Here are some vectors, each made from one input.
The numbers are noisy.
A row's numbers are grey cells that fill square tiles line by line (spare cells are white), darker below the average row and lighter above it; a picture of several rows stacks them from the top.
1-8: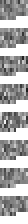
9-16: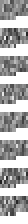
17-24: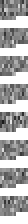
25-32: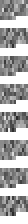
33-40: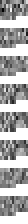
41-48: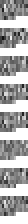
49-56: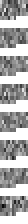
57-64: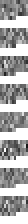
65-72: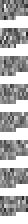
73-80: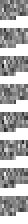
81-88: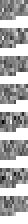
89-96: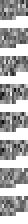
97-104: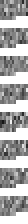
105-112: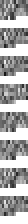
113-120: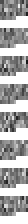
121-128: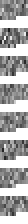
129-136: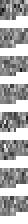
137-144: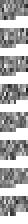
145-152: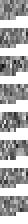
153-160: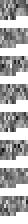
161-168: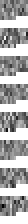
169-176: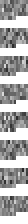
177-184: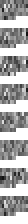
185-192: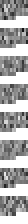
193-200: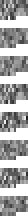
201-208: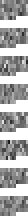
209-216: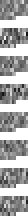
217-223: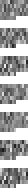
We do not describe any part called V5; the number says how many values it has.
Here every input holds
either a point on a 7-point line, or a true/false value and a value of V5.
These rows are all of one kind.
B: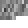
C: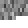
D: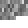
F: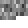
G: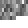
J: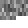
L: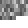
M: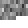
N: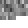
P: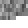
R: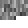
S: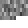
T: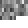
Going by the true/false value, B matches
C, D and P.
